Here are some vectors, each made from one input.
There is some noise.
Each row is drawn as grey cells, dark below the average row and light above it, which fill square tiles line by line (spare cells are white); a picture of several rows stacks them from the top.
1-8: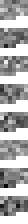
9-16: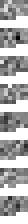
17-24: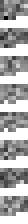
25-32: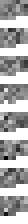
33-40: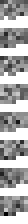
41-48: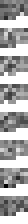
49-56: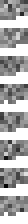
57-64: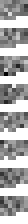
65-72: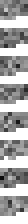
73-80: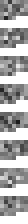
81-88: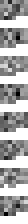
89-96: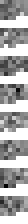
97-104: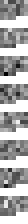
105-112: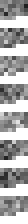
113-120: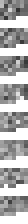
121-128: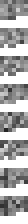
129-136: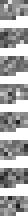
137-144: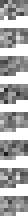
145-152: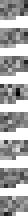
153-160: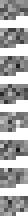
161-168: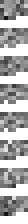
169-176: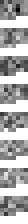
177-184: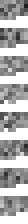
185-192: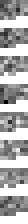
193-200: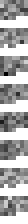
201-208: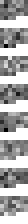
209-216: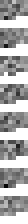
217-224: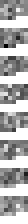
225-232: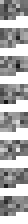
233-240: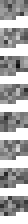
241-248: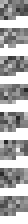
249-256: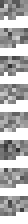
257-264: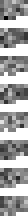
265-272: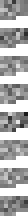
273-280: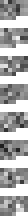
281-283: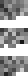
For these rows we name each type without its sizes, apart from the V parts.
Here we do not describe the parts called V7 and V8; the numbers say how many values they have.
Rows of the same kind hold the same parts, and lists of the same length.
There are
2 kinds of row.
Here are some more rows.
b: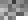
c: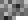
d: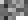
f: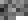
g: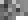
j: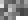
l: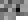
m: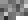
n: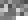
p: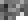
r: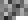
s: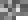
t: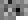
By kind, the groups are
b, n, s
c, d, f, g, j, l, m, p, r, t

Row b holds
a node of a tree, a value of V7 and a value of V8.
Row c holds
a point on a line and a node of each of two trees.
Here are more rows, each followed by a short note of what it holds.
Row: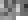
a node of a tree, a value of V7 and a value of V8
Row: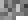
a node of a tree, a value of V7 and a value of V8
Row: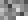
a node of a tree, a value of V7 and a value of V8
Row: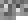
a node of a tree, a value of V7 and a value of V8
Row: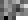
a point on a line and a node of each of two trees
